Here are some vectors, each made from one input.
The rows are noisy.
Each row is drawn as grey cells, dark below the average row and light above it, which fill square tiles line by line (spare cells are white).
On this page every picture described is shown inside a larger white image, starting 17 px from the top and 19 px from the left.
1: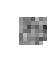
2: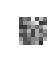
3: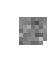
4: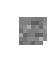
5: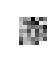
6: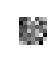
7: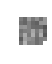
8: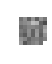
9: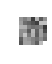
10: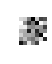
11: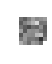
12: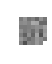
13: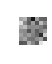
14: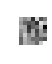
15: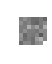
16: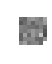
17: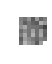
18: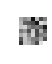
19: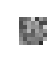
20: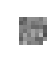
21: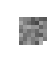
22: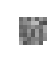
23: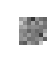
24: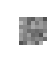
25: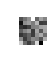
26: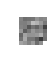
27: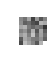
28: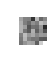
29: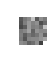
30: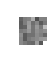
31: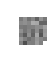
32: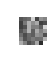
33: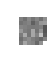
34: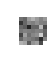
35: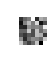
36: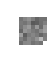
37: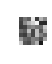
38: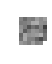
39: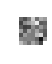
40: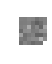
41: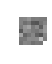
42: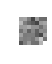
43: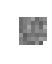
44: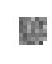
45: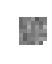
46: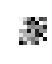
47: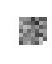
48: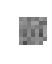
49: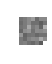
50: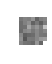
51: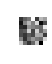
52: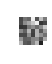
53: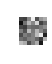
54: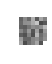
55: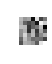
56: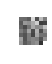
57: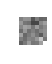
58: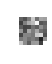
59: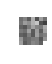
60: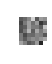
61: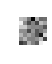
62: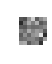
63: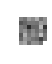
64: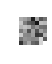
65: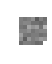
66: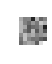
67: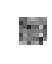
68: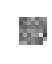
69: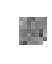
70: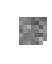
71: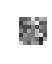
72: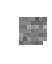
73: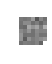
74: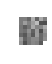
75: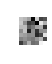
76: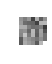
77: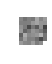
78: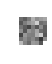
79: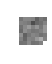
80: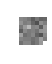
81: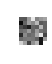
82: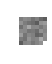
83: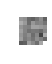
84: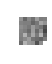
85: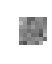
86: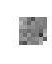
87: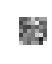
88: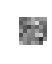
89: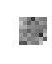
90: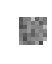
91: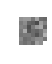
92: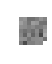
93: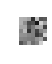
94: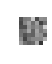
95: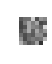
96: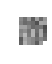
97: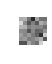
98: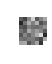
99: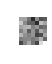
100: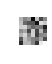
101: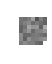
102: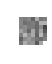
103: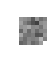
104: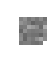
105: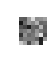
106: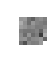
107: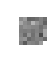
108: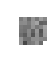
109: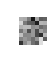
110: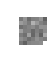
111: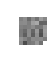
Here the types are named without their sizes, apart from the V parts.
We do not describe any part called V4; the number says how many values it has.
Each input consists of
a true/false value, together with a list of items, each a point on a line and a value of V4.
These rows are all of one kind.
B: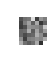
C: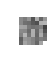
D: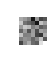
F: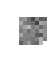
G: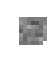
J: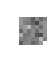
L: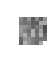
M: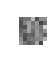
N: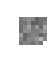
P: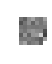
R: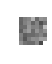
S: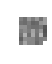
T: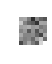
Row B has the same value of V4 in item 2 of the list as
C, F and L.
